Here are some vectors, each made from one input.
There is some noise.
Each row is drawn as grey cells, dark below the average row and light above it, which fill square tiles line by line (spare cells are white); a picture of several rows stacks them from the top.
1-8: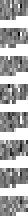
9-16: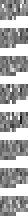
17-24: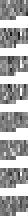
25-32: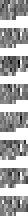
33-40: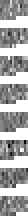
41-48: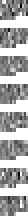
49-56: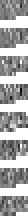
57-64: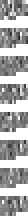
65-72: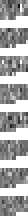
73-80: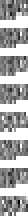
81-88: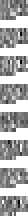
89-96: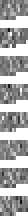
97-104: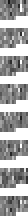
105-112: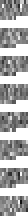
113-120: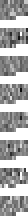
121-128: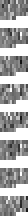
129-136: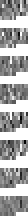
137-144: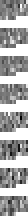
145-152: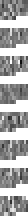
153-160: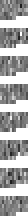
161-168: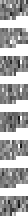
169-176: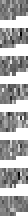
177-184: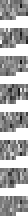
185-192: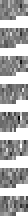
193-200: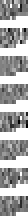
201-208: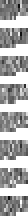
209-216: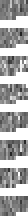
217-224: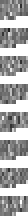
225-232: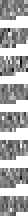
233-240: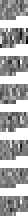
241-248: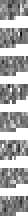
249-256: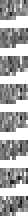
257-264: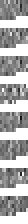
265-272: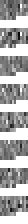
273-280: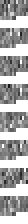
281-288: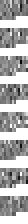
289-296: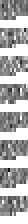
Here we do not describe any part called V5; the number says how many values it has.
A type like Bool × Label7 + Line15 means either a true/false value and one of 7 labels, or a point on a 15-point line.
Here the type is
List2(Bool × V5) + Tree10.
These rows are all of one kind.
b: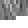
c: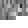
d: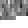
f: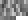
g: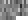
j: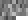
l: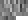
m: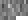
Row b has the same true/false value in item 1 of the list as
g and l.
